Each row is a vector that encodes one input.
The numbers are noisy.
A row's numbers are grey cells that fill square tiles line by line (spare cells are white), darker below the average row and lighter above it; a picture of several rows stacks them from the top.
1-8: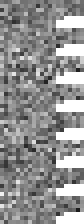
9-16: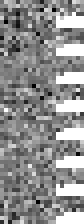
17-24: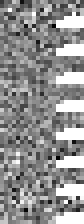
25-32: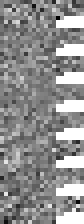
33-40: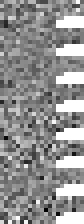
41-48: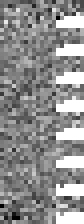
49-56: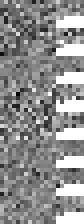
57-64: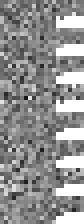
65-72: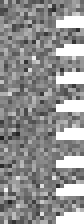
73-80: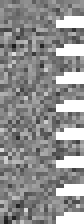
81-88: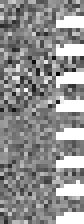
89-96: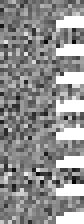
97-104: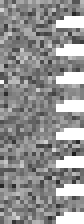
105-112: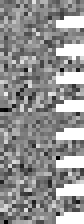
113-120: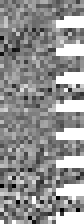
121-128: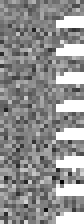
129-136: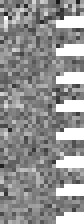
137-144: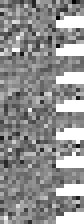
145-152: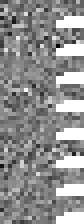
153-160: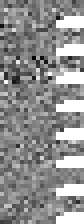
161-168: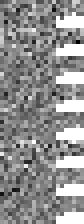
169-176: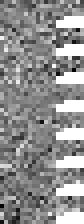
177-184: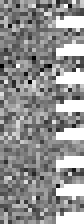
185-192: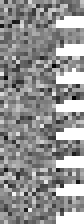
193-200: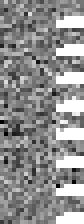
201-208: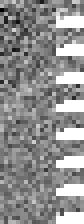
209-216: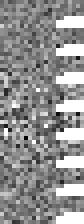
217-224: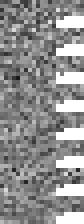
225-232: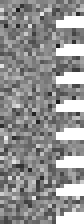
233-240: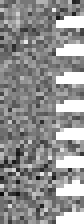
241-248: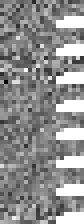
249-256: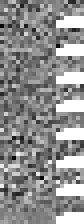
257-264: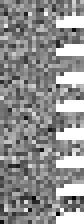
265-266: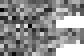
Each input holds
a true/false value, together with either a point on a 15-point circle, or a fixed value.
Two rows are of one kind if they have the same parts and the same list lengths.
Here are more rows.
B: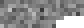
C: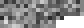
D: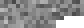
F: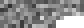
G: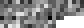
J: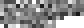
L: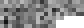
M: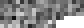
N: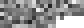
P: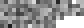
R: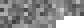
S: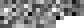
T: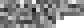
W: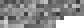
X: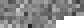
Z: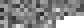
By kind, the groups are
B, S
C, D, F, G, J, L, M, N, P, R, T, W, X, Z

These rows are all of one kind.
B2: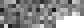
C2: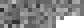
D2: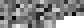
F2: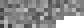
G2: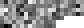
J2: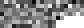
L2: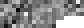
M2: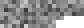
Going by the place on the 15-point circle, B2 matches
L2 and M2.
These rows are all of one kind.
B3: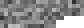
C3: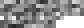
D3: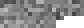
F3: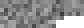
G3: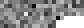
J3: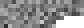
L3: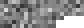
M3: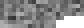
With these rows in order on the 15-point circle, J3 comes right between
B3 and L3.
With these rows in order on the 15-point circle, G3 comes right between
B3 and D3.
